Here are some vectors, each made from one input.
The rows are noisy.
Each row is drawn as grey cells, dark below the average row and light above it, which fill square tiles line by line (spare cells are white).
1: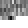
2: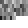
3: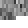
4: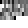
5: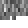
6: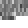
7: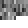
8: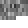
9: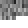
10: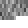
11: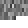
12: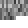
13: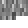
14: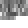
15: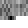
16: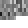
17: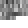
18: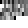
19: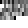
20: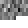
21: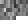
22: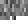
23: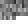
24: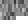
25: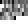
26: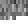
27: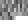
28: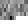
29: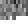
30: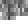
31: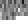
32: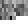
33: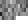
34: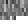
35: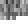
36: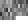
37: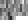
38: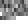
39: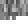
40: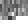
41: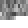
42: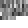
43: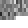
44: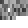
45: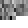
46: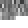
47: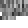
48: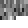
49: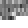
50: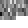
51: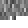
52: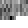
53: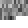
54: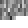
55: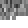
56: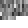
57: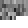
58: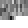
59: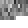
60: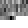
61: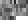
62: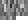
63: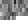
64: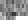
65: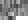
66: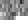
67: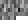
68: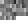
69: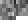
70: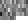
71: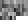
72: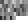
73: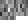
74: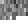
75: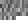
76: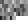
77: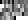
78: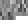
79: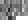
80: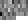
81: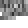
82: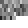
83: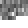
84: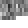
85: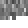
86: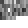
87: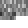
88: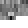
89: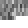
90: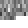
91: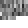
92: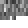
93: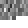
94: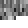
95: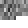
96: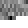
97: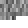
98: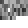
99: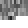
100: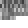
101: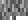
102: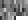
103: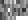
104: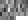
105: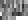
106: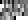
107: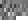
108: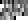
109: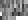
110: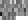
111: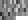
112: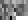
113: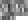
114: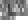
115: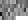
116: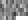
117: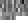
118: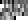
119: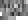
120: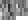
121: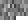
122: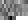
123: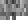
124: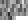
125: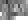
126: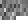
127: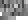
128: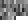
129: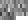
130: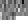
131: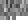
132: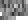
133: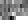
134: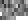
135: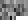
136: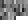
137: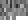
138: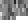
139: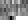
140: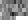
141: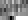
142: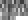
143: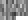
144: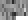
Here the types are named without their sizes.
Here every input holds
a list of points on a line.
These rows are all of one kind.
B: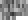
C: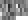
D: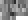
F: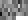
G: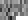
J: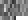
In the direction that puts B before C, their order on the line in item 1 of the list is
F, G, J, B, D, C.
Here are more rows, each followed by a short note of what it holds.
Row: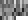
a list of one item
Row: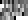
the empty list
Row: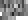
a list of one item
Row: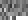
a list of two items
